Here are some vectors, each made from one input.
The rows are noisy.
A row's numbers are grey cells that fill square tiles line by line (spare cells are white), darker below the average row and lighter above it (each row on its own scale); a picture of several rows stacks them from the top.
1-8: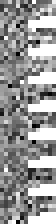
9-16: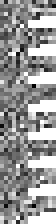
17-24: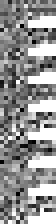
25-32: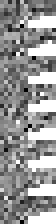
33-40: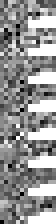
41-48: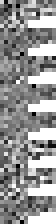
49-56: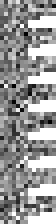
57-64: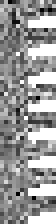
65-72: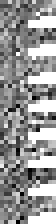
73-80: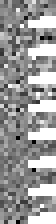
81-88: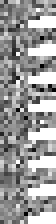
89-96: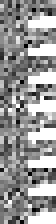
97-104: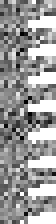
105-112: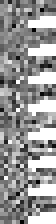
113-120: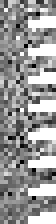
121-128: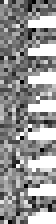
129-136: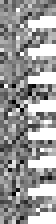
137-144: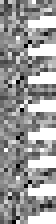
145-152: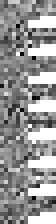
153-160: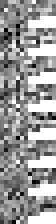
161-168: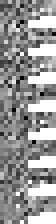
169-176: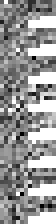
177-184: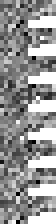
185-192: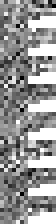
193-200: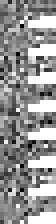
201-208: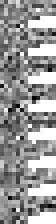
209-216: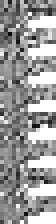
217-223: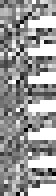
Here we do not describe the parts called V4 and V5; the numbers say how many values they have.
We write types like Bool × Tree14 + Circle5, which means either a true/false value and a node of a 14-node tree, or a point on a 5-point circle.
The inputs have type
(Bool × Label8 + Label9 × V4) × V5.
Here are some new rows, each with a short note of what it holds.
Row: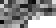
one of 9 labels, a value of V4 and a value of V5
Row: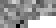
one of 8 labels, a true/false value and a value of V5
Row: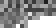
one of 9 labels, a value of V4 and a value of V5
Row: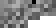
one of 9 labels, a value of V4 and a value of V5
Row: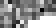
one of 9 labels, a value of V4 and a value of V5
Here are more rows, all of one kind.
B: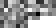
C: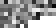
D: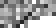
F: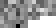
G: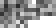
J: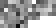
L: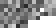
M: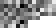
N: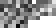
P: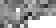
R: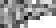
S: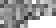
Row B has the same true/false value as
C, G and P.
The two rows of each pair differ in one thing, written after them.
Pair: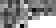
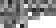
the value of V4
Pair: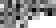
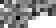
the value of V5
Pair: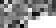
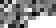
the value of V4
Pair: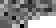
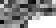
the value of V4
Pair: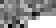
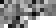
the value of V4
